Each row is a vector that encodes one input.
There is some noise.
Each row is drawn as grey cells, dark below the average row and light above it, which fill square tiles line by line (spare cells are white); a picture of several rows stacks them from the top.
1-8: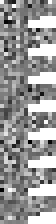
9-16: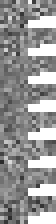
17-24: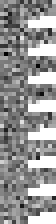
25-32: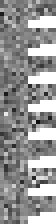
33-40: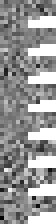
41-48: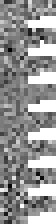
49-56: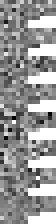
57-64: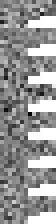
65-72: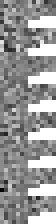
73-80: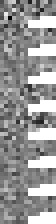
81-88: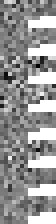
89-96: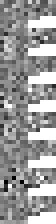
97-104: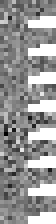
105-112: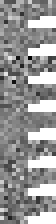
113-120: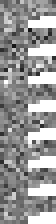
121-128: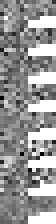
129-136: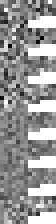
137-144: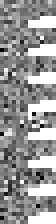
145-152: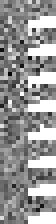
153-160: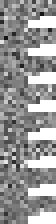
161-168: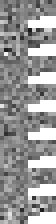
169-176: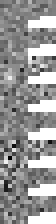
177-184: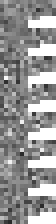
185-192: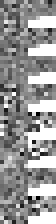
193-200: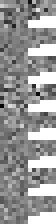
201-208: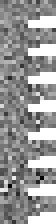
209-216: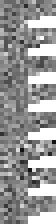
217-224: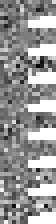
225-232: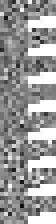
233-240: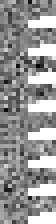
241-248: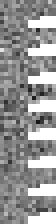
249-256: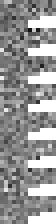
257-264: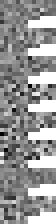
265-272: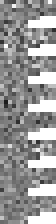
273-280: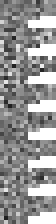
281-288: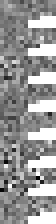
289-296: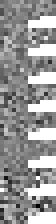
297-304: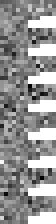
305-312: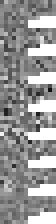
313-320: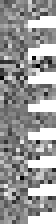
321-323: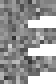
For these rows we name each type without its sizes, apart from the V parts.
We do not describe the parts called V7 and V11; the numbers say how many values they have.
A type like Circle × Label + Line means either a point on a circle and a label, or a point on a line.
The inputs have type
Bool × V7 + Label × (Line + V11).
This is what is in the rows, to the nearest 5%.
About 80% of them hold a label, together with either a point on a line, or a value of V11. The rest hold a true/false value and a value of V7.
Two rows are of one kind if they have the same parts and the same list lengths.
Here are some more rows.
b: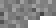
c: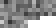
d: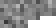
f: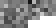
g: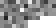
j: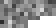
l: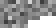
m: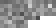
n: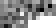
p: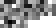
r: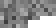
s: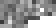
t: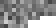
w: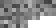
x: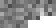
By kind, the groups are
b, c, n, p, t
d, f, r, s, x
g, j, l, m, w

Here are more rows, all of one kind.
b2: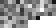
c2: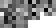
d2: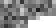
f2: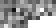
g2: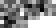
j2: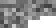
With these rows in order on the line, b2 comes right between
c2 and d2.
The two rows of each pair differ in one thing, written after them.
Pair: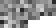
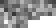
the value of V11
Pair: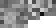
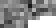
the value of V11
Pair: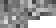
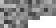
the value of V11
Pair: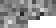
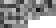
the label
